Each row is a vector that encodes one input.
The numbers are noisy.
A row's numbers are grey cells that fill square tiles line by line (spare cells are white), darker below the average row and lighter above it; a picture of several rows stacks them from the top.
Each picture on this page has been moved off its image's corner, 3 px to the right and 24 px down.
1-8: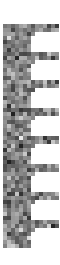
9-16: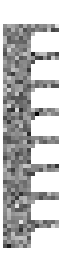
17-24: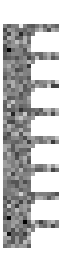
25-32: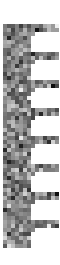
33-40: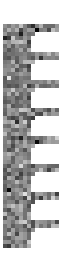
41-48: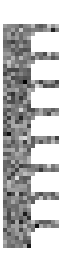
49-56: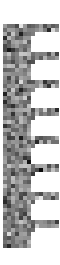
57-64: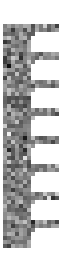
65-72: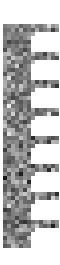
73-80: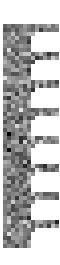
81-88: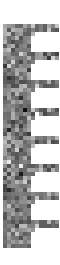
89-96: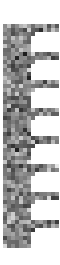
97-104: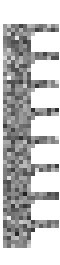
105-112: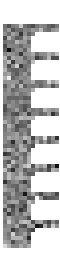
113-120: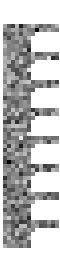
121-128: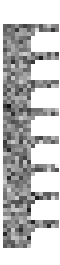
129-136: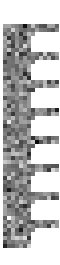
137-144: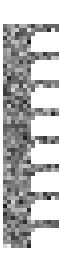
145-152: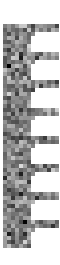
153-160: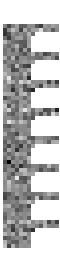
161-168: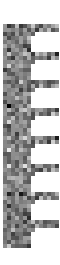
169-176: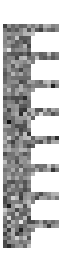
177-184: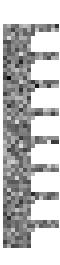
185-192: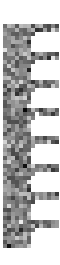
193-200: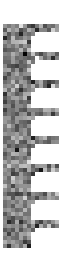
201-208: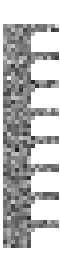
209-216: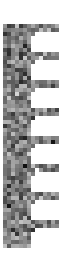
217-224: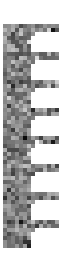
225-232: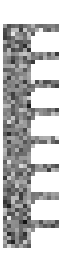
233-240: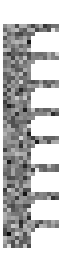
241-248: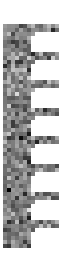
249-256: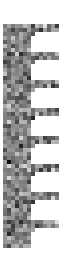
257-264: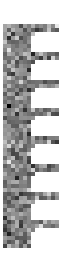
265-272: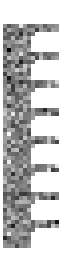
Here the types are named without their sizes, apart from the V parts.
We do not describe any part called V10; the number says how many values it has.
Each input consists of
a point on each of two circles, together with either a point on a circle, or a value of V10.
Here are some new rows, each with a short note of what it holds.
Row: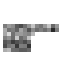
a point on each of two circles and a value of V10
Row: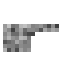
a point on each of three circles
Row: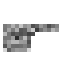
a point on each of three circles
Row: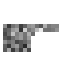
a point on each of two circles and a value of V10
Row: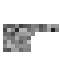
a point on each of two circles and a value of V10
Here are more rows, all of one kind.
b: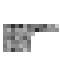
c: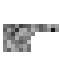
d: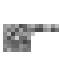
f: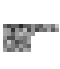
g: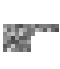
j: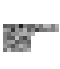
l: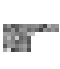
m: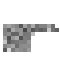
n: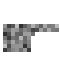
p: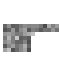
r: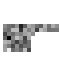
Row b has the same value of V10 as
f and j.
